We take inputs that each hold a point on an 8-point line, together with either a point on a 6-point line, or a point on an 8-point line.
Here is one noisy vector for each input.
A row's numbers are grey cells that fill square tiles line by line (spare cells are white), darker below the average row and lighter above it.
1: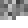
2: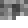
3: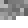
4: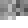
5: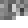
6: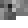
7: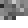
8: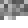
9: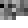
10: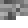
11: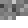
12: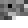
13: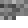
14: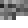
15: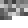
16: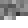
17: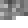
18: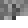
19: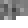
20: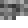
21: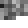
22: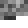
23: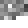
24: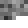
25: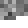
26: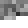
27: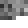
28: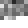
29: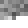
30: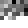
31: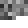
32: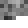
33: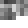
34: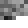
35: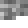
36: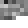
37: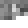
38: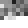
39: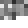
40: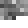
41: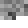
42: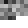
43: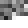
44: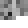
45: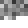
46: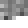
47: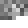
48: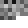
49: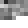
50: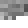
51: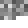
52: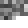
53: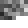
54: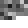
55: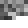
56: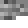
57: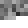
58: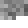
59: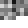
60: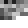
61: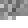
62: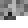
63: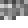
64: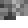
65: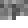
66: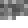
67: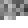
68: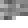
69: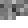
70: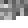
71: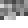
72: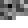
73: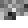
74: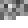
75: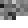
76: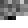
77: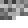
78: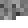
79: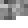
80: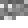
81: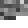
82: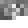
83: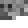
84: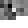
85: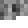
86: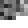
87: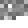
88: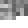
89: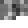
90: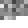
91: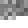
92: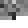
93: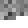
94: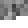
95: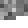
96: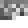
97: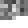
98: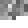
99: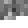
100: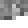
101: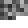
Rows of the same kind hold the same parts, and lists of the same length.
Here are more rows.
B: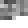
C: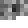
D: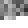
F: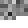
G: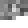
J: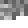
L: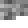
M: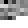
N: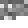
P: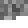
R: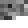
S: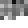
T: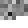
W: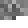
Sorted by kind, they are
B, D, F, G, J, L, M, N, S, T
C, P, R, W

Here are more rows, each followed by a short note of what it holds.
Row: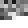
a point on each of two 8-point lines
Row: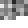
a point on each of two 8-point lines
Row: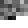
a point on a 6-point line and a point on an 8-point line
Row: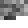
a point on a 6-point line and a point on an 8-point line
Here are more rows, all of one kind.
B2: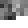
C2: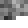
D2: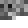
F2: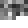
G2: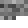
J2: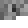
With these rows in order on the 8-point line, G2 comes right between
C2 and F2.
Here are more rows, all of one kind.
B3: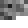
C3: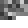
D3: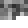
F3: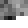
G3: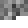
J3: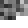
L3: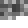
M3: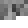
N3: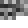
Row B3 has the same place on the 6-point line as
D3, L3 and N3.
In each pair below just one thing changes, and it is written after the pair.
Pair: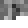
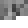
the place on the 6-point line
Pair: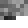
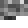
the place on the 6-point line
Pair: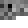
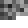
the place on the 6-point line
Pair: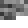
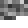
the place on the 6-point line
